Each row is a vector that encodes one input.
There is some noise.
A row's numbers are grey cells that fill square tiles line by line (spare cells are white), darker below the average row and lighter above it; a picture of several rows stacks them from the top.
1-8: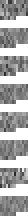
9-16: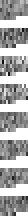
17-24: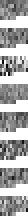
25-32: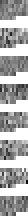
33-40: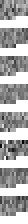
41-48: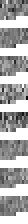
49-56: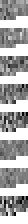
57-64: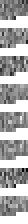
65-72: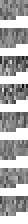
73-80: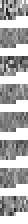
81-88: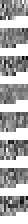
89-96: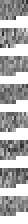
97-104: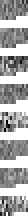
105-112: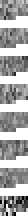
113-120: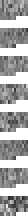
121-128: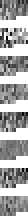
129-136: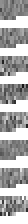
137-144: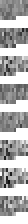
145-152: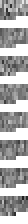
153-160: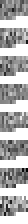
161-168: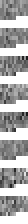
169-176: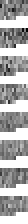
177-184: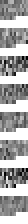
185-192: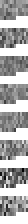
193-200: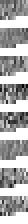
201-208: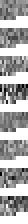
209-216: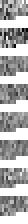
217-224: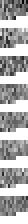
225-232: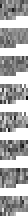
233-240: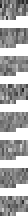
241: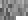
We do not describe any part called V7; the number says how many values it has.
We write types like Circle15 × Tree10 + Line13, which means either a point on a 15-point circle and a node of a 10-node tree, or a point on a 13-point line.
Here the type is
(Bool × Bool × Bool + Unit) × Label5 × V7 + List3(Line4).
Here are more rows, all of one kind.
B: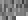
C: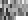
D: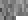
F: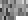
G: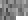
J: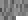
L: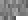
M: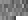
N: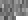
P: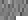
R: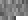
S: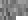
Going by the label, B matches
G and L.
